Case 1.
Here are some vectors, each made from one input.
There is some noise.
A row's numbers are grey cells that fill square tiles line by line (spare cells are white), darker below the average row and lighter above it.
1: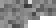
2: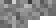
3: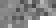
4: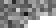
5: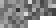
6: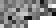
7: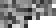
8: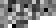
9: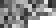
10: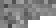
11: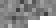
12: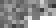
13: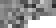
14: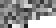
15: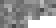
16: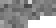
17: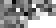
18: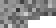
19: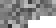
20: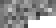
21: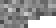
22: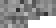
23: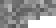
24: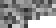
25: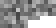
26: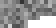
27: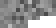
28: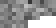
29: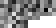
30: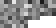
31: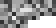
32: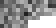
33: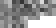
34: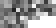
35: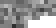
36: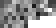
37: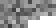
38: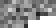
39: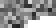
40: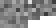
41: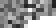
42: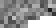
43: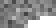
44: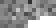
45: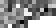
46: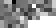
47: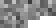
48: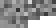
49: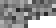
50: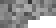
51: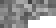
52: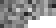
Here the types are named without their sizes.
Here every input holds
either a point on a circle, or a fixed value.
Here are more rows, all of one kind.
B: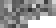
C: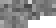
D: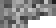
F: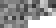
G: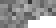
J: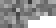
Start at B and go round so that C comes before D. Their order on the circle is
B, F, C, D, G, J.
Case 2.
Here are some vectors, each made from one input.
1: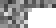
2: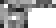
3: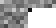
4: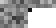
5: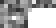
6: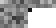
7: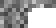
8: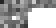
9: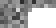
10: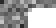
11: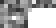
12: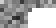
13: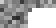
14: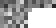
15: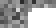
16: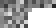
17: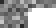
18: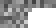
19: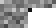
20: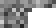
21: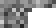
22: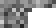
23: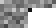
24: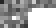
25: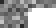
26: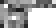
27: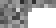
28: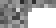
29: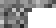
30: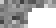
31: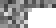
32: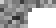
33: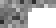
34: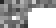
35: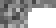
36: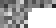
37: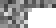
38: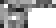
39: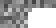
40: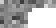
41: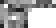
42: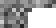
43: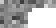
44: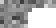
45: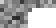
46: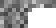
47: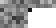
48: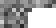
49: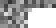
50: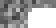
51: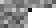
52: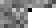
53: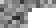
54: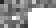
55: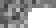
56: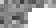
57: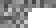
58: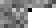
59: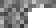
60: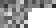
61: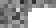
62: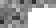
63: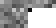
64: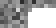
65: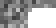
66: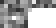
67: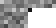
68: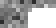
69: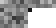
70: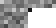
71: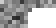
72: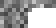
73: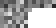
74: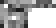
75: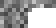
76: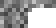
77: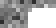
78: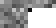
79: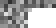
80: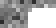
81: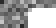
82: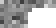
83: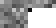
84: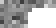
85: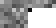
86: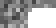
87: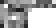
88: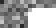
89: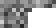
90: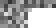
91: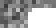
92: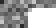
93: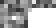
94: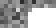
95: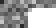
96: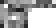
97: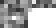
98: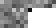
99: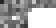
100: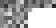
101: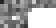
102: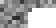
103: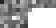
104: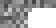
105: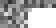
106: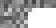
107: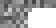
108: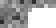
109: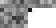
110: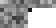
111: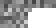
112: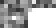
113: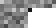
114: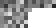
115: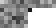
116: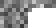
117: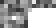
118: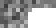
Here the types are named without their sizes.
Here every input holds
a point on a line.
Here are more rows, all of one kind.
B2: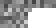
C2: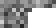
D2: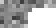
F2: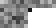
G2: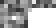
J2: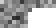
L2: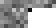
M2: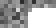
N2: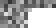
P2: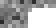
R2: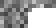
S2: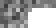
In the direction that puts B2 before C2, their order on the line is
N2, B2, S2, M2, P2, D2, J2, F2, L2, C2, R2, G2.
